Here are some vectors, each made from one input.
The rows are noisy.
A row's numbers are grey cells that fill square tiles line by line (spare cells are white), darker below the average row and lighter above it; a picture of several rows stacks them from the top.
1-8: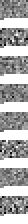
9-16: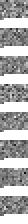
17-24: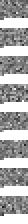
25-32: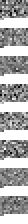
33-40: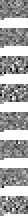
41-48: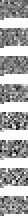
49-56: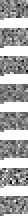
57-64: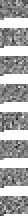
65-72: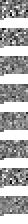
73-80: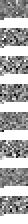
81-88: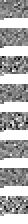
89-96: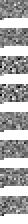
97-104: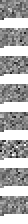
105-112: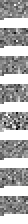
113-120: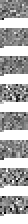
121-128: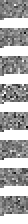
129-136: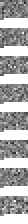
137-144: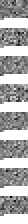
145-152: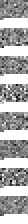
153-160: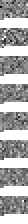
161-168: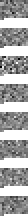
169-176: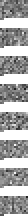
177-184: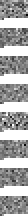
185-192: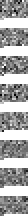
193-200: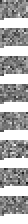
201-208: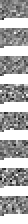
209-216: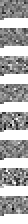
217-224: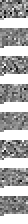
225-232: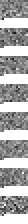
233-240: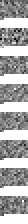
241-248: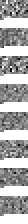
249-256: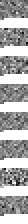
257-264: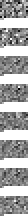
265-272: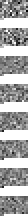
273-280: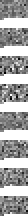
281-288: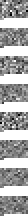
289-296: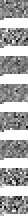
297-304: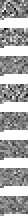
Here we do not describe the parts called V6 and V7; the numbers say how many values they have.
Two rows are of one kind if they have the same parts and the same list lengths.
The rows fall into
3 kinds.
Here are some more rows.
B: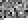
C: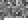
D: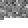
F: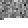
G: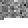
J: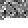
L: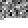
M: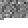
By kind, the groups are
B, J, L
C, D, M
F, G

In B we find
a value of V7.
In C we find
a point on a 9-point line and a true/false value.
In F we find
a true/false value and a value of V6.
